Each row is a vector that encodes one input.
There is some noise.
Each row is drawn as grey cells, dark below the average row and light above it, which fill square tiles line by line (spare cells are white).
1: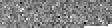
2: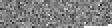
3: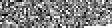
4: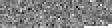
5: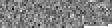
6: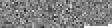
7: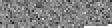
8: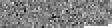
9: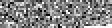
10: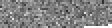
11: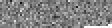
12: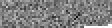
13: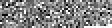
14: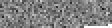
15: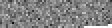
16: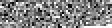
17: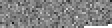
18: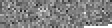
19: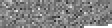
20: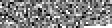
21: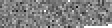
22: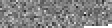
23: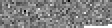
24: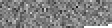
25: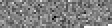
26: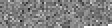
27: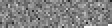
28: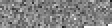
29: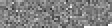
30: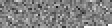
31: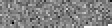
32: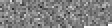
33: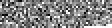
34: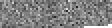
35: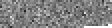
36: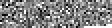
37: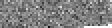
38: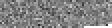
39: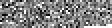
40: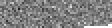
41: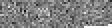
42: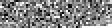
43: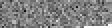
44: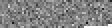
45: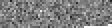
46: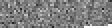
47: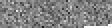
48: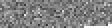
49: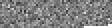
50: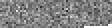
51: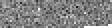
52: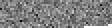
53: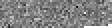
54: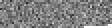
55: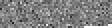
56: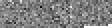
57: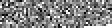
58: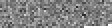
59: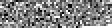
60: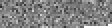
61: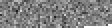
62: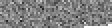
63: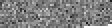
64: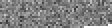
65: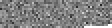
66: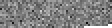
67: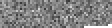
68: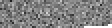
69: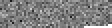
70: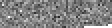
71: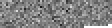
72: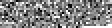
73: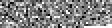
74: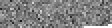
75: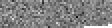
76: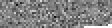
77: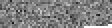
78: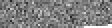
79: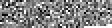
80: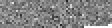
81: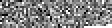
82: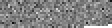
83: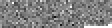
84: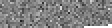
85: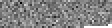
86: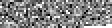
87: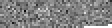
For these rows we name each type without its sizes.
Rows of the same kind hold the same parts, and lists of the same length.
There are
3 kinds of row.
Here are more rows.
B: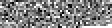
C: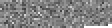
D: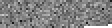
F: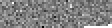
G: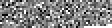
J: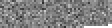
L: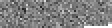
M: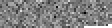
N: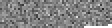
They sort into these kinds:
B, G
C, F, J, L, M
D, N

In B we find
a point on a line.
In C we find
a point on each of two circles and three true/false values.
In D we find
a point on each of two circles.
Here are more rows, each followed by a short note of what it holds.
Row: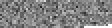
a point on each of two circles and three true/false values
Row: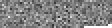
a point on each of two circles and three true/false values
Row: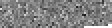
a point on each of two circles and three true/false values
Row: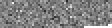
a point on each of two circles and three true/false values
